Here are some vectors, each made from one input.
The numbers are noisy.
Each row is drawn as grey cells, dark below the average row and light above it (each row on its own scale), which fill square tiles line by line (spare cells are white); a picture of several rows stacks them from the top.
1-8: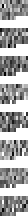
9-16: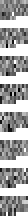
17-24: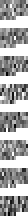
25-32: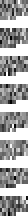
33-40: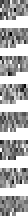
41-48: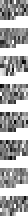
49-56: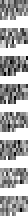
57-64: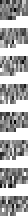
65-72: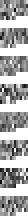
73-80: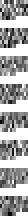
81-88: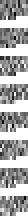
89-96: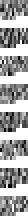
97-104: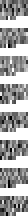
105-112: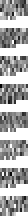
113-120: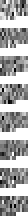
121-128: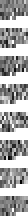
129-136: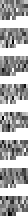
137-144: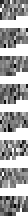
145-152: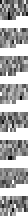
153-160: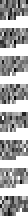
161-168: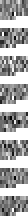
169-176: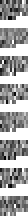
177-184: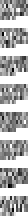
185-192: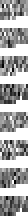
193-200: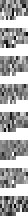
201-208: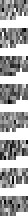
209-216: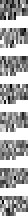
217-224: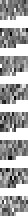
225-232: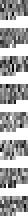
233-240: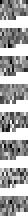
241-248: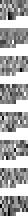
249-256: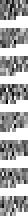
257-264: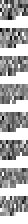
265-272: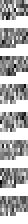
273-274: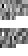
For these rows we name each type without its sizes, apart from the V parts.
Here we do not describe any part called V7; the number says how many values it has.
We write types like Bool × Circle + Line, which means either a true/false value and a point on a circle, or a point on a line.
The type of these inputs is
Bool × List(V7) + Line.
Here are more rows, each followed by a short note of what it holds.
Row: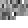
a true/false value, together with a list of one item
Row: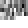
a point on a line
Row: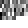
a true/false value, together with a list of one item
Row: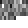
a true/false value, together with the empty list
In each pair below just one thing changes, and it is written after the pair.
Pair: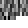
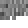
the true/false value
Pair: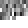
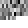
the value of V7 in item 1 of the list
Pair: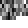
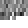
the true/false value
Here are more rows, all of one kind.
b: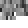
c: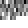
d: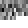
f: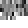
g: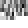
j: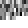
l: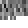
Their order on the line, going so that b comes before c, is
g, d, f, b, l, c, j.
